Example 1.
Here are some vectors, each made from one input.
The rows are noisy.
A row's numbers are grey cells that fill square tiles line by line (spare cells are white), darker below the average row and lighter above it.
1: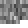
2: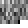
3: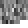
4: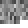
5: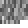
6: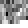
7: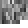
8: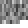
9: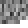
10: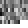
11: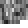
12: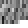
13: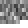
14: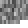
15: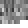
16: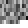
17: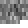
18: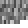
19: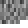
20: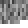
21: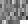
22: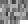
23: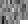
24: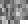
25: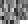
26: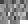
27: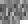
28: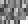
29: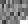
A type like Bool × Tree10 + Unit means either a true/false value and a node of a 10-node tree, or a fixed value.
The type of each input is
Bool × Bool × Bool.
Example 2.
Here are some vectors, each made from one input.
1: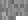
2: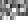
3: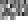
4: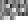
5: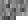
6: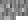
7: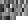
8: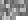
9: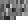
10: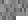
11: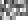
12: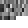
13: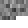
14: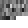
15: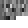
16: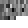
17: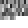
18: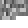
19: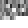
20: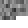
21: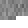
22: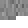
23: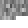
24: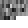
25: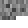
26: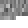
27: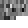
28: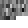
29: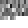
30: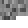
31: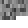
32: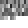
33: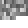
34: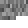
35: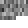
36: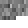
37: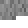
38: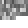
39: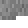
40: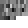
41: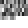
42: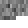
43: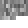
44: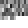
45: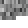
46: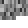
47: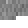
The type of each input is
Line5.
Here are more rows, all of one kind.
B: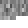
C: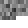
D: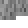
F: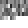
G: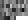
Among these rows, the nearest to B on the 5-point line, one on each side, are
D and F.
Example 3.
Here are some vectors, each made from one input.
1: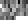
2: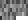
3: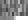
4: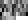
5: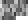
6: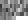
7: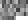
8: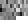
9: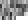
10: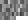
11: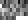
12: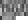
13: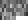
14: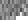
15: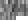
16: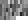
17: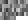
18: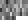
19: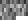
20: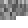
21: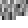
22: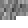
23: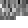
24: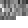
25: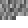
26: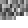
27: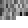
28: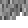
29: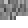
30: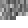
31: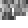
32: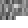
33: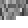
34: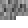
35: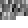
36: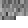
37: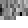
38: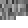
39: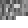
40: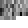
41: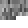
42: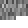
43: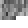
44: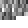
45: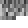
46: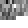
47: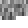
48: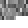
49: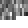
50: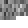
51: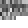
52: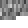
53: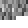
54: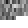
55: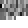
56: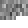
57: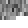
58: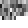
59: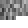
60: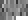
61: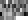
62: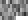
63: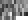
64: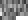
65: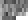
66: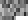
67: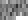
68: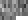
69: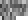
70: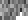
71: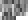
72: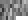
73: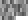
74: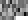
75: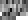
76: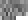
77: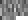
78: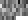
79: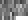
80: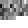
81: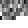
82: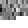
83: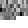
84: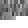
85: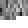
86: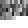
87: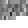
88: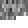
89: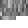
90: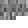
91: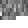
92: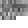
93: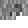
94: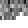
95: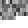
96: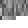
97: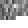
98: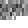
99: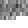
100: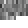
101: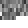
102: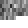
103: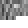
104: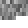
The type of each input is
Line10.
